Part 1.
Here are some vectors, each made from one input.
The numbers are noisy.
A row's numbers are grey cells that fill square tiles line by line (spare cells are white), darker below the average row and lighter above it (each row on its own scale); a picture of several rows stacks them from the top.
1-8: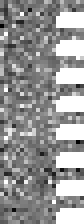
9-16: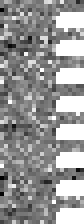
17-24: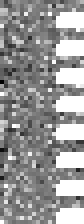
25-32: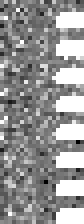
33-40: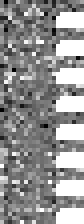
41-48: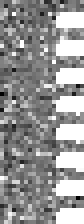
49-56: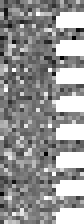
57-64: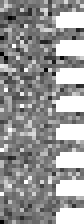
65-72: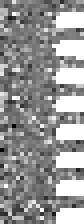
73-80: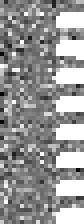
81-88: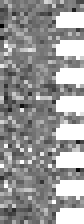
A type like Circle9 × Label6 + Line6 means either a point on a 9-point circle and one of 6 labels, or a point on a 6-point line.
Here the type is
Tree12.
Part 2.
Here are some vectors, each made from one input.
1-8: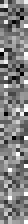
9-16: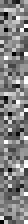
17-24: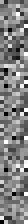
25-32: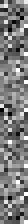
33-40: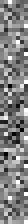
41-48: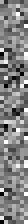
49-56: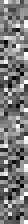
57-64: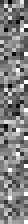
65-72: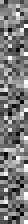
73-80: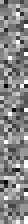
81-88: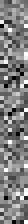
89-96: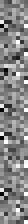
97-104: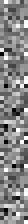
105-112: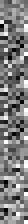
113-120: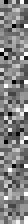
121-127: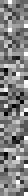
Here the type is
Tree8.
